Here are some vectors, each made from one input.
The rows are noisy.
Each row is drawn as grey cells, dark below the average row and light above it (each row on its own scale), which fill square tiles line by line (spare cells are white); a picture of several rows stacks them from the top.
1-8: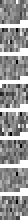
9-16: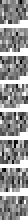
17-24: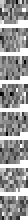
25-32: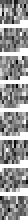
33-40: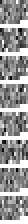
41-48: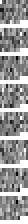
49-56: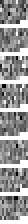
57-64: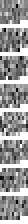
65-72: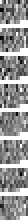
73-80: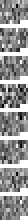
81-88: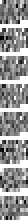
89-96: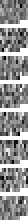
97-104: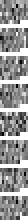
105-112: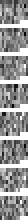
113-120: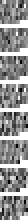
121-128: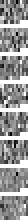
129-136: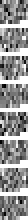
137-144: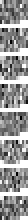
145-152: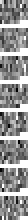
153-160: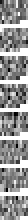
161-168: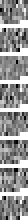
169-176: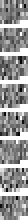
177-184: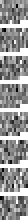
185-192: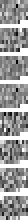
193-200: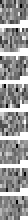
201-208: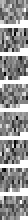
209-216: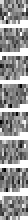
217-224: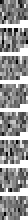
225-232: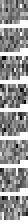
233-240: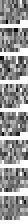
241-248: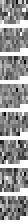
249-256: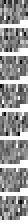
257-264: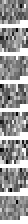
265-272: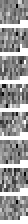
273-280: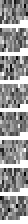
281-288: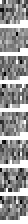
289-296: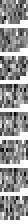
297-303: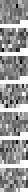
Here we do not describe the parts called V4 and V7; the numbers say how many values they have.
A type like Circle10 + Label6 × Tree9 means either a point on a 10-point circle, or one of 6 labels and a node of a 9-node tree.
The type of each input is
(Bool × (Line6 + V4) + Line8) × V7.
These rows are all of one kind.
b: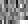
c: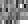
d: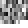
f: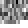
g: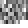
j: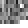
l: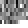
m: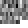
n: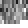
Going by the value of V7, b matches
c, j and l.
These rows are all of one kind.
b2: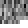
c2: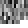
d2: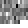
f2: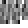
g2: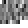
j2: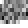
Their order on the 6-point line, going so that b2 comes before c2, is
b2, g2, j2, f2, d2, c2.
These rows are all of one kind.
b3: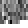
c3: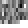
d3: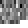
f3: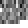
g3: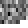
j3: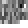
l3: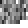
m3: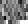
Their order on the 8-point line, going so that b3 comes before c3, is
m3, b3, j3, c3, g3, l3, f3, d3.
